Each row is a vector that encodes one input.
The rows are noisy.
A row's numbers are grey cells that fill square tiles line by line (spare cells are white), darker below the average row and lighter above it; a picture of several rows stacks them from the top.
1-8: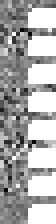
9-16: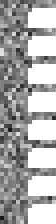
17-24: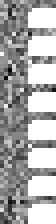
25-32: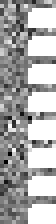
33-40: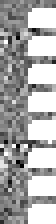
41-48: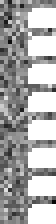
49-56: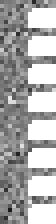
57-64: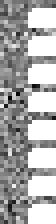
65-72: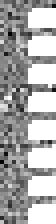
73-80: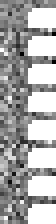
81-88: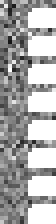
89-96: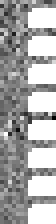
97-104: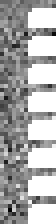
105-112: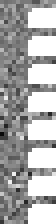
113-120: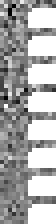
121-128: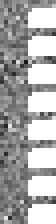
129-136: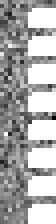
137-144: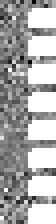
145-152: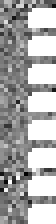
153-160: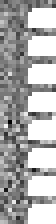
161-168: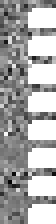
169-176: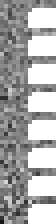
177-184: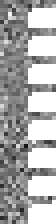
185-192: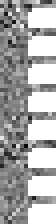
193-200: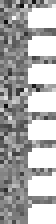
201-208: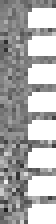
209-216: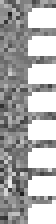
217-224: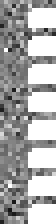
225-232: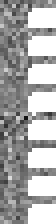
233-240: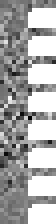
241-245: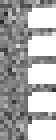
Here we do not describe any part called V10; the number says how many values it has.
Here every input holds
either a point on a 5-point line, or a list of up to two items, each a point on an 8-point line and a value of V10.
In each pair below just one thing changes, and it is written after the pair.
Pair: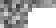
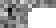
the value of V10 in item 2 of the list
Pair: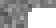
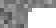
the place on the 8-point line in item 2 of the list
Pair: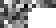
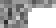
the value of V10 in item 2 of the list
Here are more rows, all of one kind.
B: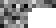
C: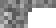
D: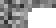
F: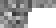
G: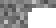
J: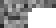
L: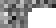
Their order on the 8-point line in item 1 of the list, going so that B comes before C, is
L, B, D, G, J, C, F.
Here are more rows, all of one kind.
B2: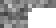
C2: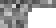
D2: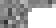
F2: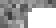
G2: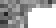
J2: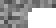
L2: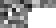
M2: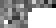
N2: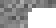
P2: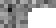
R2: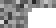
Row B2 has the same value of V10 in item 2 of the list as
C2 and M2.
